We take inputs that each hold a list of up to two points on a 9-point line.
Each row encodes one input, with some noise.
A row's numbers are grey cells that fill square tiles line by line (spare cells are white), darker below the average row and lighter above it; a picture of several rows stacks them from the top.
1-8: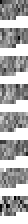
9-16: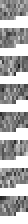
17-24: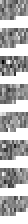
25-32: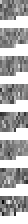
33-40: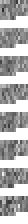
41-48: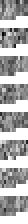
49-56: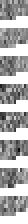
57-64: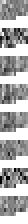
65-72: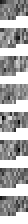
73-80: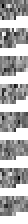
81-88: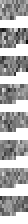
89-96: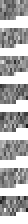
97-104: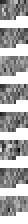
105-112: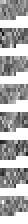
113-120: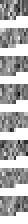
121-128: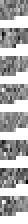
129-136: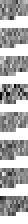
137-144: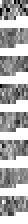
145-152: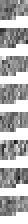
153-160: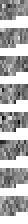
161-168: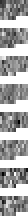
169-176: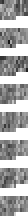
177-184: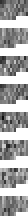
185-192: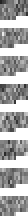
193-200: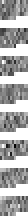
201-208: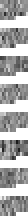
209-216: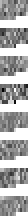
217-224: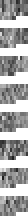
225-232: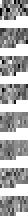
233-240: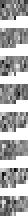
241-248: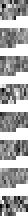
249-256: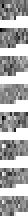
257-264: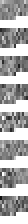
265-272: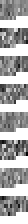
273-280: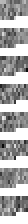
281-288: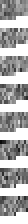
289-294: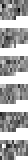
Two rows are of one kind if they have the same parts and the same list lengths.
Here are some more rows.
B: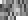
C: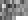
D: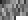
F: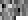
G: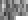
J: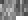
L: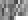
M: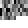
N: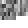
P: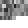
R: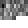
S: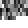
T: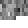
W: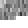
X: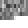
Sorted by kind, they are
B, C, G, L, N, P, W, X
D, F, J, R, T
M, S

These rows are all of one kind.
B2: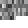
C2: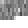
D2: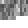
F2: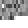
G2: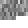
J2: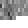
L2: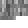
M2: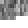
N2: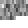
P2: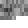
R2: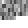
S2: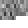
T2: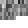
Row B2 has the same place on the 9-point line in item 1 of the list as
D2, L2, M2 and T2.
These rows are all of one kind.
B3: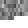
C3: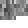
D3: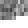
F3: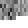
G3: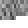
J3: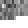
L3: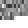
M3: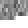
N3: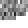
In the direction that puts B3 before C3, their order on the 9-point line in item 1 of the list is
G3, N3, M3, L3, B3, J3, F3, C3, D3.
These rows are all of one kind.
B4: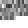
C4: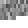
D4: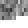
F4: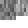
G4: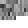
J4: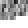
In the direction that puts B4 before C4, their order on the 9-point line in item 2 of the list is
B4, G4, D4, C4, J4, F4.
